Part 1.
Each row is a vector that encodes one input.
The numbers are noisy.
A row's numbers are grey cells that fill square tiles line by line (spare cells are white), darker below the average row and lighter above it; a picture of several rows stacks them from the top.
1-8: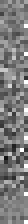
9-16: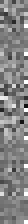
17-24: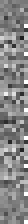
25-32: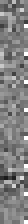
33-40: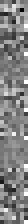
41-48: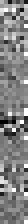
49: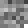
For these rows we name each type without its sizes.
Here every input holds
a list of points on a circle.
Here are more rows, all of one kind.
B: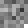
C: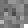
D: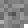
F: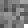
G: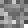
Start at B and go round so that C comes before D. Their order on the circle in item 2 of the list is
B, G, C, D, F.
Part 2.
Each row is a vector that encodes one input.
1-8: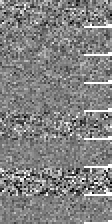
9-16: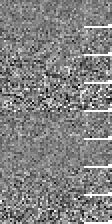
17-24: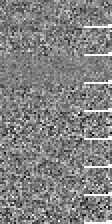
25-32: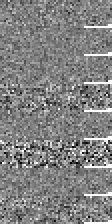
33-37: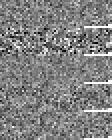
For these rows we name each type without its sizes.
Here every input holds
a label and a point on a line.
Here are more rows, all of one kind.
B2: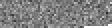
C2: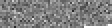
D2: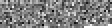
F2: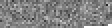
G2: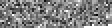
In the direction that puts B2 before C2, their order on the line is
G2, D2, F2, B2, C2.
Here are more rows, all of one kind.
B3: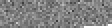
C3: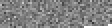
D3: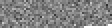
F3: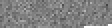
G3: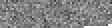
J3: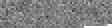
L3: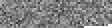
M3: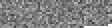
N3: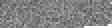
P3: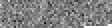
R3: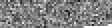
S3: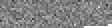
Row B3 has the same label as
G3 and P3.
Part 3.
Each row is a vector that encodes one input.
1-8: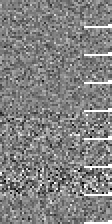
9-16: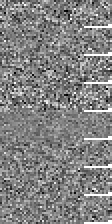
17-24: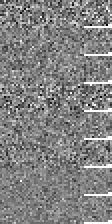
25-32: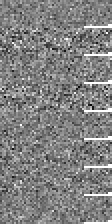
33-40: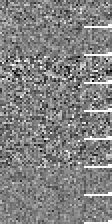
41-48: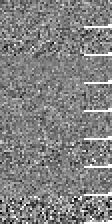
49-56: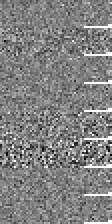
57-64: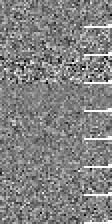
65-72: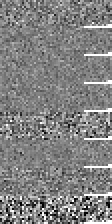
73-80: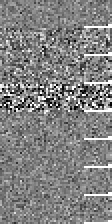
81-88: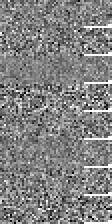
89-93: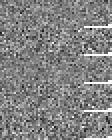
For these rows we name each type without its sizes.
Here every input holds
a label and a point on a line.
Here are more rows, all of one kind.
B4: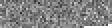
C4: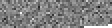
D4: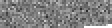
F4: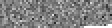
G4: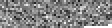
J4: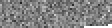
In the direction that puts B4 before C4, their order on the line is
G4, B4, F4, D4, J4, C4.
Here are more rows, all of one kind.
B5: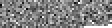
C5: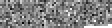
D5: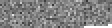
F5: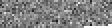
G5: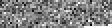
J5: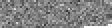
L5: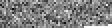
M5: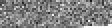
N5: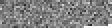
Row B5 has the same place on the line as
F5, G5 and L5.
